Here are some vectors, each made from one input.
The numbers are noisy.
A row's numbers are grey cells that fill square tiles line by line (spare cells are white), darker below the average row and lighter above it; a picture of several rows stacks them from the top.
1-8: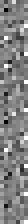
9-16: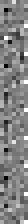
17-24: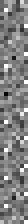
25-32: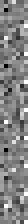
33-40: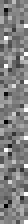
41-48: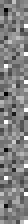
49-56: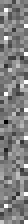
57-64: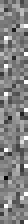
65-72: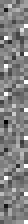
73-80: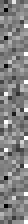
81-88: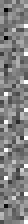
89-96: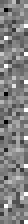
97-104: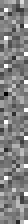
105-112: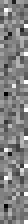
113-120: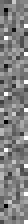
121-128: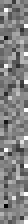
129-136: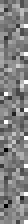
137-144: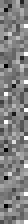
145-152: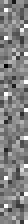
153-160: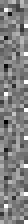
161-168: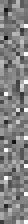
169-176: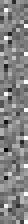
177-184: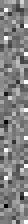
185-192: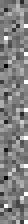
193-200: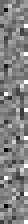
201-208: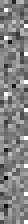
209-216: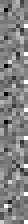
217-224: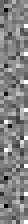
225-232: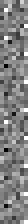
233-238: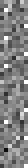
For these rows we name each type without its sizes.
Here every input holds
a point on a circle and a true/false value, together with either a fixed value, or a point on each of two lines.
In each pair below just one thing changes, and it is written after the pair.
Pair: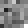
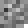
the place on the circle
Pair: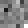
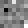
the true/false value
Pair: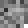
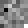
the true/false value
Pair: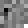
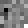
the place on one of the two lines
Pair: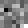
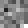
the place on the circle
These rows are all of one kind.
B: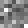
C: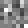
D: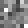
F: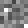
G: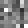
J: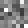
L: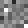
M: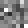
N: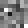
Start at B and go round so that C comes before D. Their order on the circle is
B, M, J, G, C, L, D, F, N.
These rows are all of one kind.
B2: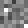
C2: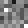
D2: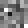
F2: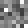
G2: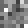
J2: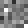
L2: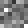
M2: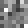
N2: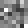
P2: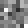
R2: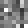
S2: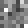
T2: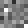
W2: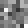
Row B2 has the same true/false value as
C2, J2, L2 and T2.
